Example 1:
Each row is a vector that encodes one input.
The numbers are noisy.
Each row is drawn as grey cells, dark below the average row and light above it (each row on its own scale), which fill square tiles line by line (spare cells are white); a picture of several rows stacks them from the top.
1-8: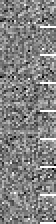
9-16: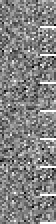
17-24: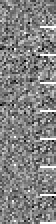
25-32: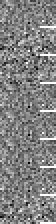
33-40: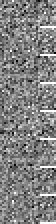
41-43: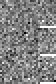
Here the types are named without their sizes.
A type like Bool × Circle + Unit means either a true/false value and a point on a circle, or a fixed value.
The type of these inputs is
Line.
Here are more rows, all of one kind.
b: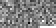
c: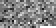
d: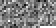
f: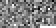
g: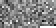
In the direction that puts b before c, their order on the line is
f, b, d, g, c.
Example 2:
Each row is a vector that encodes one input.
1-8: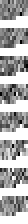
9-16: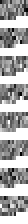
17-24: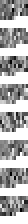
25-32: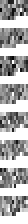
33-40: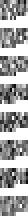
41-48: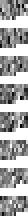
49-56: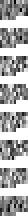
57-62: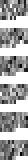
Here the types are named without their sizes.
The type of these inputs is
Tree + Unit.
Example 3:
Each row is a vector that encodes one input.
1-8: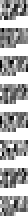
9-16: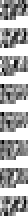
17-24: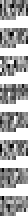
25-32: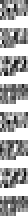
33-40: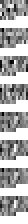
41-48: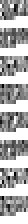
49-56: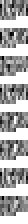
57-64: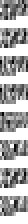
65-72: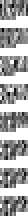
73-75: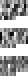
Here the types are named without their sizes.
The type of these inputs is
Circle.
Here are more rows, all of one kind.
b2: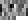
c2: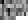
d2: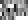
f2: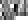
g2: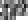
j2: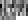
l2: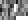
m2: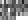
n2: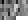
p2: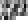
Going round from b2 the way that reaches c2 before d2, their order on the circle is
b2, l2, n2, c2, d2, f2, p2, g2, m2, j2.
